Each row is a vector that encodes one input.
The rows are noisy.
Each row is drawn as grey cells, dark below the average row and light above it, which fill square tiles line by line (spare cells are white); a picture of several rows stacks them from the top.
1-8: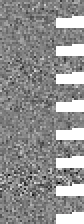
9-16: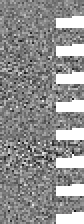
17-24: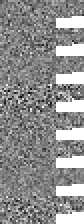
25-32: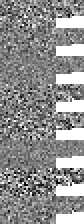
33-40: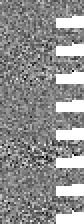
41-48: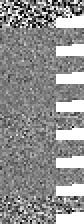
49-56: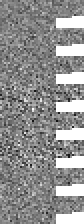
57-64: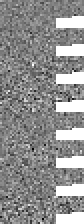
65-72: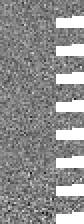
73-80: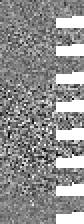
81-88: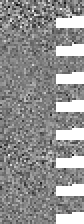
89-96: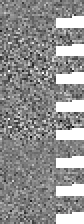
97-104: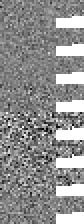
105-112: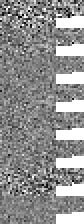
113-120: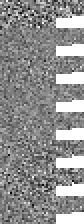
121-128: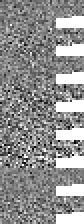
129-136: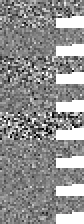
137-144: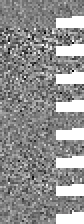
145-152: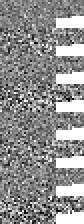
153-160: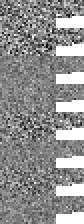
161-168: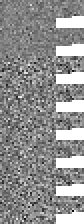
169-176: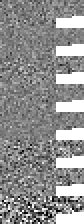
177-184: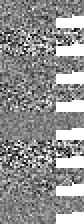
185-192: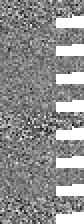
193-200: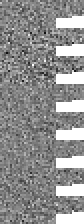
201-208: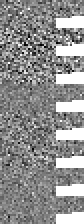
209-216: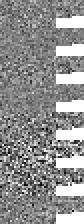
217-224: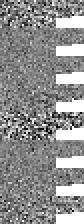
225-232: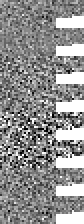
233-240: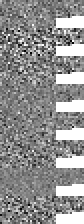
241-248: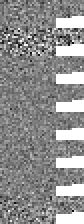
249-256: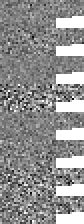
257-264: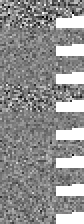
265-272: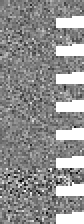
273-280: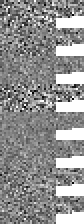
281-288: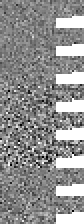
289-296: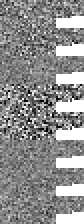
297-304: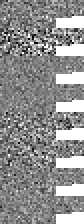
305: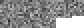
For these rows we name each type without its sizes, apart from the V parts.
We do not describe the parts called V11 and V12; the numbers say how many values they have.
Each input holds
either a node of each of two trees and a value of V11, or a true/false value and a value of V12.
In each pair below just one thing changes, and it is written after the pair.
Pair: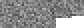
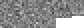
the node of one of the two trees
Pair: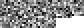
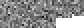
the node of one of the two trees
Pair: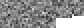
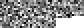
the value of V11
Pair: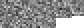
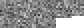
the value of V11
